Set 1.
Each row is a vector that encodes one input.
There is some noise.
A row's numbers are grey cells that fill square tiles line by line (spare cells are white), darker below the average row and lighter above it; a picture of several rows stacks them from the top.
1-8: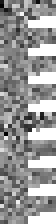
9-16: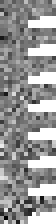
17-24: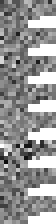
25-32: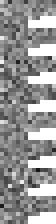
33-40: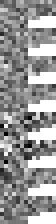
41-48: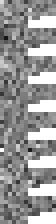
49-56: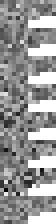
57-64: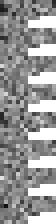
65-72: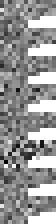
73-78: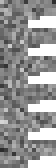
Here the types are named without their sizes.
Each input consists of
a list of points on a line.
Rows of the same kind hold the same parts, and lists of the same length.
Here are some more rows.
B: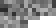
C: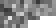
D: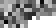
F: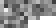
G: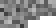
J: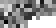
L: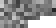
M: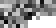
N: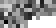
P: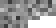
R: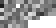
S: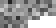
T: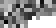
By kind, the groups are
B, C, G, L
D, J, M, N, T
F, P, R, S

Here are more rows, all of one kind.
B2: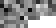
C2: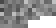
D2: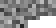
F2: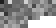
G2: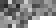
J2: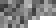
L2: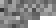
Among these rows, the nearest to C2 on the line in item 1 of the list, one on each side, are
D2 and F2.
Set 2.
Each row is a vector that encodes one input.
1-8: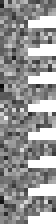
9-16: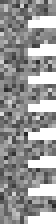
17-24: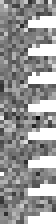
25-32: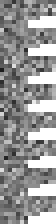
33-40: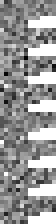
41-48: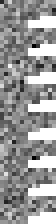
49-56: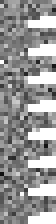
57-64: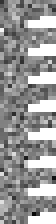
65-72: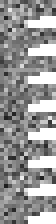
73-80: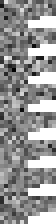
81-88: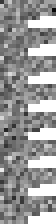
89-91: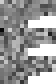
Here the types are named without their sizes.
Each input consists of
either a point on a circle, or a point on a line.
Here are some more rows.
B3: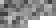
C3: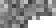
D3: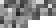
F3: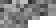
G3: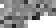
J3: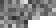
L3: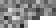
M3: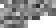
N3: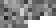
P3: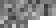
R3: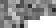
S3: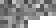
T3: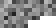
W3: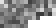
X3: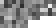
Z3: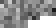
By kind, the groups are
B3, C3, D3, F3, J3, P3, S3, W3, X3
G3, L3, M3, N3, R3, T3, Z3

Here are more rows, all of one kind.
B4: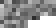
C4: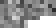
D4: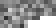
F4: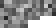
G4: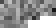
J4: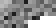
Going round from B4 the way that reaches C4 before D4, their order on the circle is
B4, G4, C4, D4, F4, J4.
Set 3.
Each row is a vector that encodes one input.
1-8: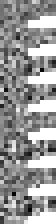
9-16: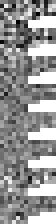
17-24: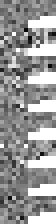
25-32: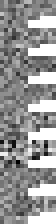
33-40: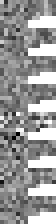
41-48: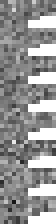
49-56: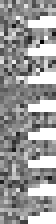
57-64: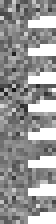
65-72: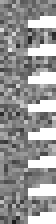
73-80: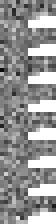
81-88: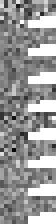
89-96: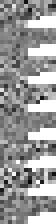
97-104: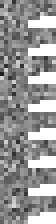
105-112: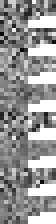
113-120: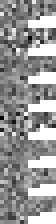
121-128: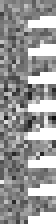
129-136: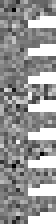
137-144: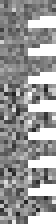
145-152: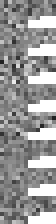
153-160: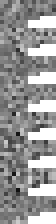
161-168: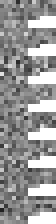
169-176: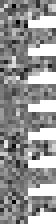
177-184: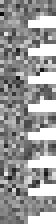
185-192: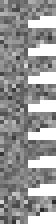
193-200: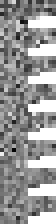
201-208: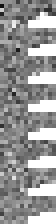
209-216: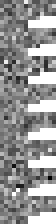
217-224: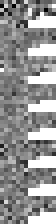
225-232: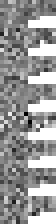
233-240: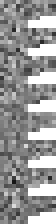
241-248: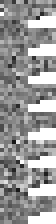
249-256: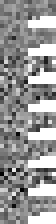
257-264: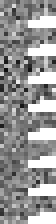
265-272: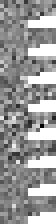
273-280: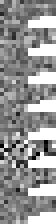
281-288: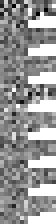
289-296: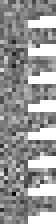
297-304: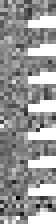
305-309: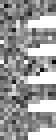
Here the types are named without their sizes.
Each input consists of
a label and a point on each of two lines.
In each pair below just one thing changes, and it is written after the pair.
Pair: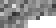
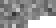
the place on one of the two lines
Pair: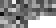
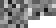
the place on one of the two lines
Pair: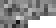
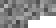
the label
